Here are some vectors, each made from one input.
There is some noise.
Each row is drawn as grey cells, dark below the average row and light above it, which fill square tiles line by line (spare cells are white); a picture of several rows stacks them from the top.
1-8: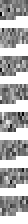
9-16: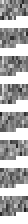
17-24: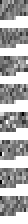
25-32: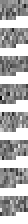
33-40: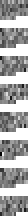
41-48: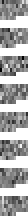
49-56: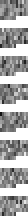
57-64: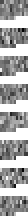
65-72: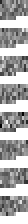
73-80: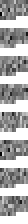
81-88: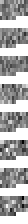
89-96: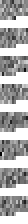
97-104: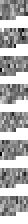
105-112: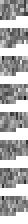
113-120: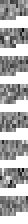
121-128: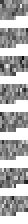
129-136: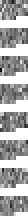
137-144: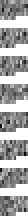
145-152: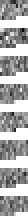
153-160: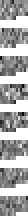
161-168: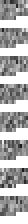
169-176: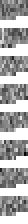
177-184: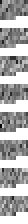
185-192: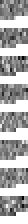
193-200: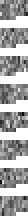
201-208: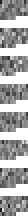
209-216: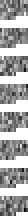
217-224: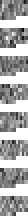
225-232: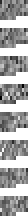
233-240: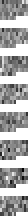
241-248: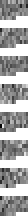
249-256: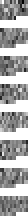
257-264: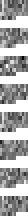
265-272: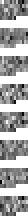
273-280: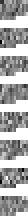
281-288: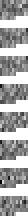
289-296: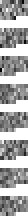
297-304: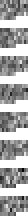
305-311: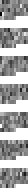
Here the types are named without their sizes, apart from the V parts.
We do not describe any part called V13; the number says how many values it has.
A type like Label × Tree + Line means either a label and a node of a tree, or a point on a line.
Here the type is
Label × List(Bool × V13).
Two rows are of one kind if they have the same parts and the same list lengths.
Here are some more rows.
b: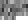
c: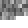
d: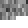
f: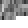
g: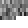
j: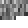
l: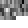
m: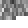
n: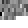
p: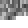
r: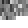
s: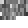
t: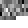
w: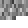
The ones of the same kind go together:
b, c, n, p, r
d, f, g, j, m, s, w
l, t

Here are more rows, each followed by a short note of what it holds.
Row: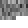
a label, together with a list of two items
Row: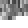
a label, together with a list of one item
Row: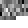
a label, together with the empty list
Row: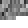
a label, together with a list of two items
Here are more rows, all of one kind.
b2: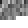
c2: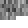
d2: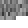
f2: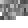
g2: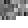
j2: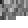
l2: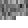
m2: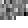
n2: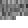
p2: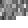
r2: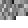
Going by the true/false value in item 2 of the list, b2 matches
f2, j2, n2 and p2.
